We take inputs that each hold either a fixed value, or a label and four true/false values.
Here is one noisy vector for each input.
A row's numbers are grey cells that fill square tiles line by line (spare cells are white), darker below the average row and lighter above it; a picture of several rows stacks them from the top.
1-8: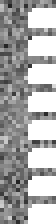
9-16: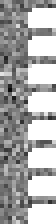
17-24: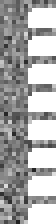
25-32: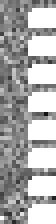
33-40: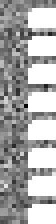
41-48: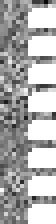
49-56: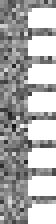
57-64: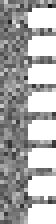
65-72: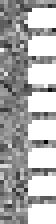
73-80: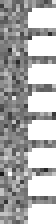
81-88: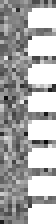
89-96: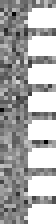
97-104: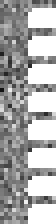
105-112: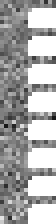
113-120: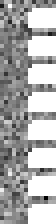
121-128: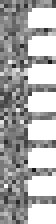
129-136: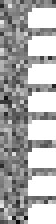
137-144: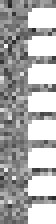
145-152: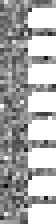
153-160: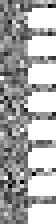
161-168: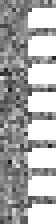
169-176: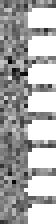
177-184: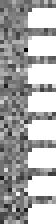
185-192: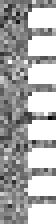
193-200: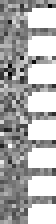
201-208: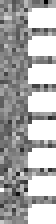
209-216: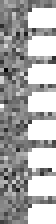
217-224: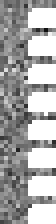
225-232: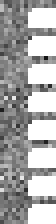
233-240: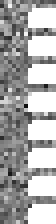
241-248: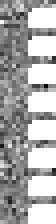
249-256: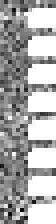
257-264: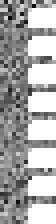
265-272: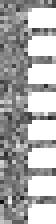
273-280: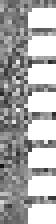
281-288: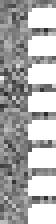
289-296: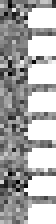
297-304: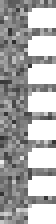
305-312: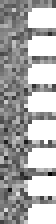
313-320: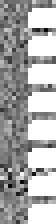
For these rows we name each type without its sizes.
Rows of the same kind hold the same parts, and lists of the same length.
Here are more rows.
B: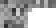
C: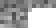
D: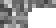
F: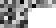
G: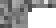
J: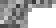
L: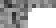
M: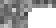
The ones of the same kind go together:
B, C, D, G, J, L, M
F

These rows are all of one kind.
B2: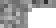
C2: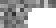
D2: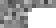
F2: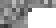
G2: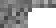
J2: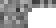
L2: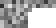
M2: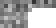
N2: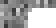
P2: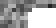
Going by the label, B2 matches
D2, J2 and M2.
